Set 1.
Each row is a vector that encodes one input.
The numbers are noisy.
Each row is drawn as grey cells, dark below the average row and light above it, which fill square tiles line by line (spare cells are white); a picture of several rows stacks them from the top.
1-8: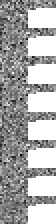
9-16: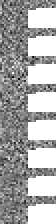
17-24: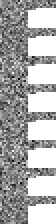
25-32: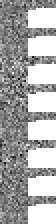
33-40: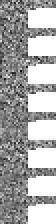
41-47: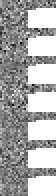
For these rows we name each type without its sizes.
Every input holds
a node of a tree.
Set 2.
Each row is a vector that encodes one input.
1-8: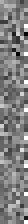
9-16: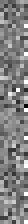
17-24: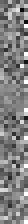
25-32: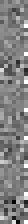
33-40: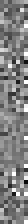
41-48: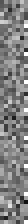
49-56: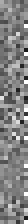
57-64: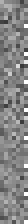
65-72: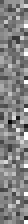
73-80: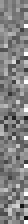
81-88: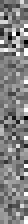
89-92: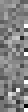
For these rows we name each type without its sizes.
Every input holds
a point on a line.
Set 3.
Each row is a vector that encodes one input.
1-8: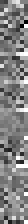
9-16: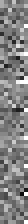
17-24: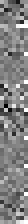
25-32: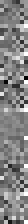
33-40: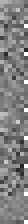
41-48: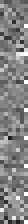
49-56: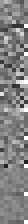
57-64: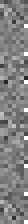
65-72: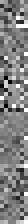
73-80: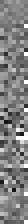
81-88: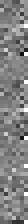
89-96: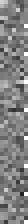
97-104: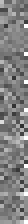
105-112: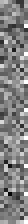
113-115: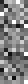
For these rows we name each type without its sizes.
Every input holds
a node of a tree.
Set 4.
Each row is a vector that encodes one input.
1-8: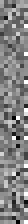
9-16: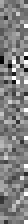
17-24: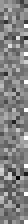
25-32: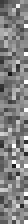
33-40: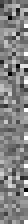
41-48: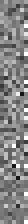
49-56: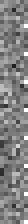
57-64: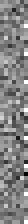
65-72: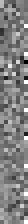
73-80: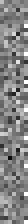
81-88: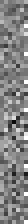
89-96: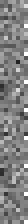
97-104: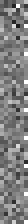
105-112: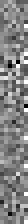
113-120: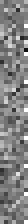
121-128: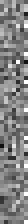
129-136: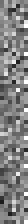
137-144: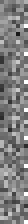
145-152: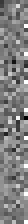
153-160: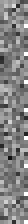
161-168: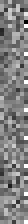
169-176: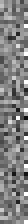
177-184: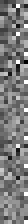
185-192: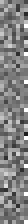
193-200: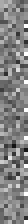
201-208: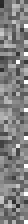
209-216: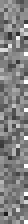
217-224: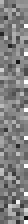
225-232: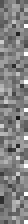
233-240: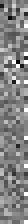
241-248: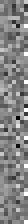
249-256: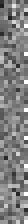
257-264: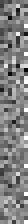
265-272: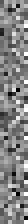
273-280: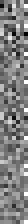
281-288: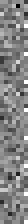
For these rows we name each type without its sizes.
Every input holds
a point on a circle.
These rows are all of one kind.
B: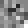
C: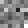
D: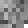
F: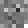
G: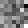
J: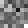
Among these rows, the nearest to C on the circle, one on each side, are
F and J.
